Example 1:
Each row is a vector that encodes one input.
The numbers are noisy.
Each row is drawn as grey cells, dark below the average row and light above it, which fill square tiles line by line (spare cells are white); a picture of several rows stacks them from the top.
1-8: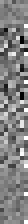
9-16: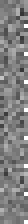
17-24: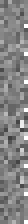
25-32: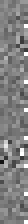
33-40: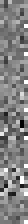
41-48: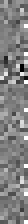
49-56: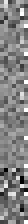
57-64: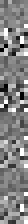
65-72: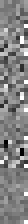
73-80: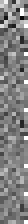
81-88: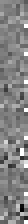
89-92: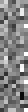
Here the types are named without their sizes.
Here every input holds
a node of a tree and a true/false value.
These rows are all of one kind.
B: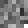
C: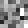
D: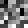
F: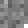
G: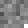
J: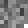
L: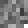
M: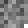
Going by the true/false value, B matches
F and L.
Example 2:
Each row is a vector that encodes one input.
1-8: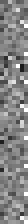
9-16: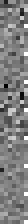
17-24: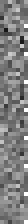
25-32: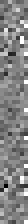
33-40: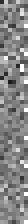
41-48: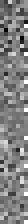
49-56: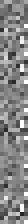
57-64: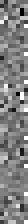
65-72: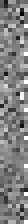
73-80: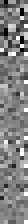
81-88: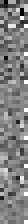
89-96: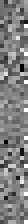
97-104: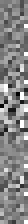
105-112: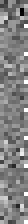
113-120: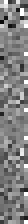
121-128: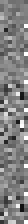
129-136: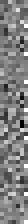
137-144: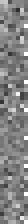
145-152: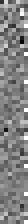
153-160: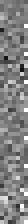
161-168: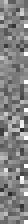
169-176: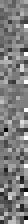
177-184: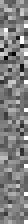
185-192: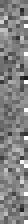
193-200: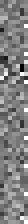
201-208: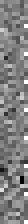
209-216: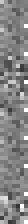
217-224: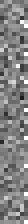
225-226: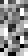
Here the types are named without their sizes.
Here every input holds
either a point on a line, or a node of a tree.
